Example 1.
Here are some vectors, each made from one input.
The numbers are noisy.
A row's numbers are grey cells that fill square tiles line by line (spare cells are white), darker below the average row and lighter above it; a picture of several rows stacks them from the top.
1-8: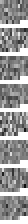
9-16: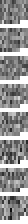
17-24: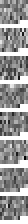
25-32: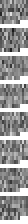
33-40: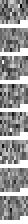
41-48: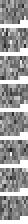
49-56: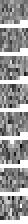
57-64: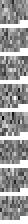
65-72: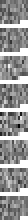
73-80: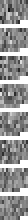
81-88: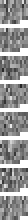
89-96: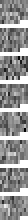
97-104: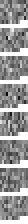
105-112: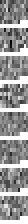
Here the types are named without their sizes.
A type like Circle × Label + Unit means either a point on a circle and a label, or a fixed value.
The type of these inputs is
Line × (Tree + Unit).
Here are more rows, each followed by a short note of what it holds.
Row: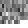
a point on a line and a node of a tree
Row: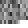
a point on a line
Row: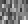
a point on a line
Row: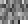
a point on a line and a node of a tree
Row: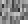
a point on a line and a node of a tree
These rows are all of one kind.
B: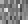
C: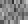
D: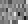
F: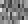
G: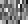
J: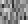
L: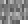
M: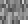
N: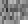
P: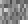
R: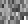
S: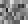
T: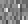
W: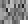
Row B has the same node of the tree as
G, J, P and T.
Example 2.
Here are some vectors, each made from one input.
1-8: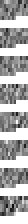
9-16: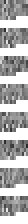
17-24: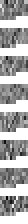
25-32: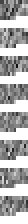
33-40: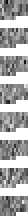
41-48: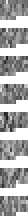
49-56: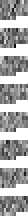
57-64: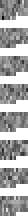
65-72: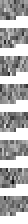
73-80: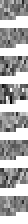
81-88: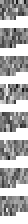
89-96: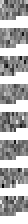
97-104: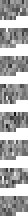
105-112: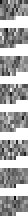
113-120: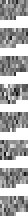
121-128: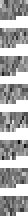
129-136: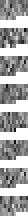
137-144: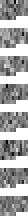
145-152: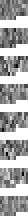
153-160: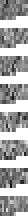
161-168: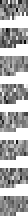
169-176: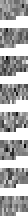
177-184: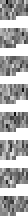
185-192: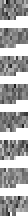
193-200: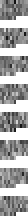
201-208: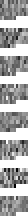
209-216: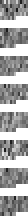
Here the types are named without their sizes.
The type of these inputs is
Bool × Bool × Bool × Bool + Line.
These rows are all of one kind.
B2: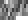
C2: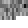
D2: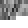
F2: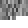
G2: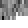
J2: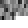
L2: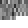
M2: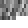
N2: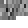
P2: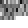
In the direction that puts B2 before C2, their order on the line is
F2, L2, D2, G2, M2, J2, B2, C2, N2, P2.
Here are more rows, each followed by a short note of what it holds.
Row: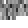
a point on a line
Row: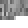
four true/false values
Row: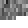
four true/false values
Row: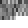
a point on a line
